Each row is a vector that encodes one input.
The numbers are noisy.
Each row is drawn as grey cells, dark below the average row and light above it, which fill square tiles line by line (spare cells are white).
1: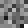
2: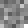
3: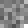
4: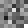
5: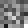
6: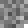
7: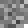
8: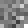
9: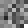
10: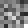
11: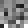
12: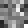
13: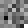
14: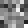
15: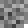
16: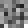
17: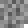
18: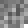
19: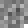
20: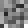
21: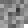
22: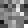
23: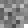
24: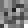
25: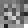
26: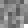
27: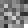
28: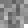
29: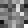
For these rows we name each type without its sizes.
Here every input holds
a label.
